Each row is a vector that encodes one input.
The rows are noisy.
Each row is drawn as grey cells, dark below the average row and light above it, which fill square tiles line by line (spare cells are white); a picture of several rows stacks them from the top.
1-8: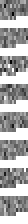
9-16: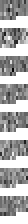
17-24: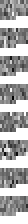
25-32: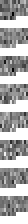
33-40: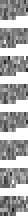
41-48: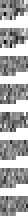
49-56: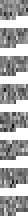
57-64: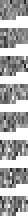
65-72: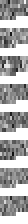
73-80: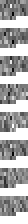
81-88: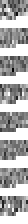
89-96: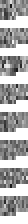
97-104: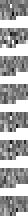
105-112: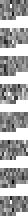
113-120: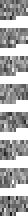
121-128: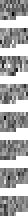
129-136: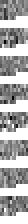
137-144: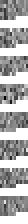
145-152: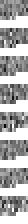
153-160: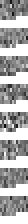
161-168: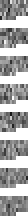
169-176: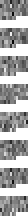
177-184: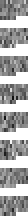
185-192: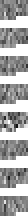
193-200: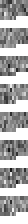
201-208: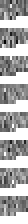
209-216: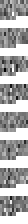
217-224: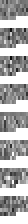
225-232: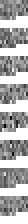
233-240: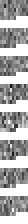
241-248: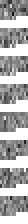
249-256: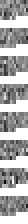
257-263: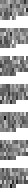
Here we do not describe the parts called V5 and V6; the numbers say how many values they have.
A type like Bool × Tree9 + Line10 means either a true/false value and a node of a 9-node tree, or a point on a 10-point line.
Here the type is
Bool × Bool × Bool × Bool × (Circle9 + Unit) + V5 × V6.
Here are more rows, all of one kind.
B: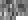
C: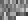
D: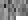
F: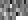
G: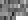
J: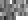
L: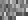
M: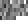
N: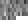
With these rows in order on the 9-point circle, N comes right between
J and L.
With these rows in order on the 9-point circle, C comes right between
F and L.
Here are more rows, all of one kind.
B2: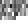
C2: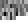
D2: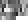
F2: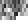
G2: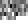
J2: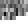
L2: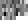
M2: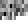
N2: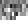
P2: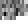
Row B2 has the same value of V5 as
F2 and N2.
